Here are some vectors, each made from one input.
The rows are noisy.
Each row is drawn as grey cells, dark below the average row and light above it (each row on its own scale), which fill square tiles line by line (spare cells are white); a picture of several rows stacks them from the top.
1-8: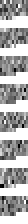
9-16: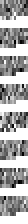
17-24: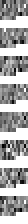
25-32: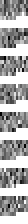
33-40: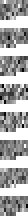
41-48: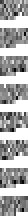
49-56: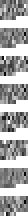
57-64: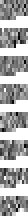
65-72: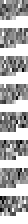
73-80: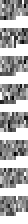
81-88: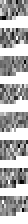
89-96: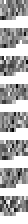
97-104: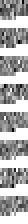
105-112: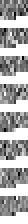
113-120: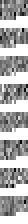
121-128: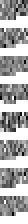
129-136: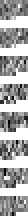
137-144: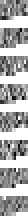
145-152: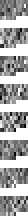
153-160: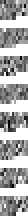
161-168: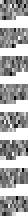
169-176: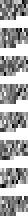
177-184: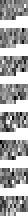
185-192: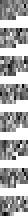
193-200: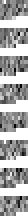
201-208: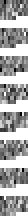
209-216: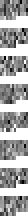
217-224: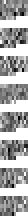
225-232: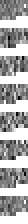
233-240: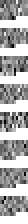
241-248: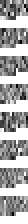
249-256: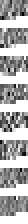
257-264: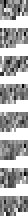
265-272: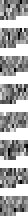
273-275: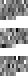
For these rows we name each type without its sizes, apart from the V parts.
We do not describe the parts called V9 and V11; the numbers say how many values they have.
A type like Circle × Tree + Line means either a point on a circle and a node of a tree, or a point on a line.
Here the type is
(Bool × (Circle + Unit) × Line + V11) × V9.
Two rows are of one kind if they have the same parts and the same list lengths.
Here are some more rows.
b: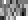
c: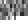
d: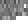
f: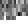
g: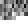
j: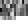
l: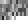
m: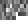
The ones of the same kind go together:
b, c, j, l
d, f
g, m

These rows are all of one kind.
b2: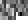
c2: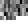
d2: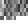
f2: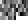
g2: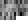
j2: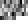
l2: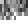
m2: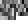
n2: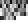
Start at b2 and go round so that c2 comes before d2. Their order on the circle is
b2, c2, m2, f2, d2, n2, l2, j2, g2.
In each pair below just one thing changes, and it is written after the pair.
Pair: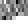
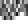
the true/false value
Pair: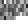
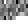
the place on the line
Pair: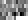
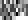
the value of V9
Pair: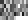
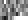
the value of V9
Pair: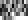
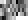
the true/false value
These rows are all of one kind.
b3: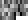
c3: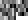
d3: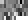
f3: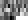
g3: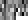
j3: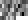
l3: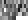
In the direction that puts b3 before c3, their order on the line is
d3, b3, l3, j3, c3, f3, g3.
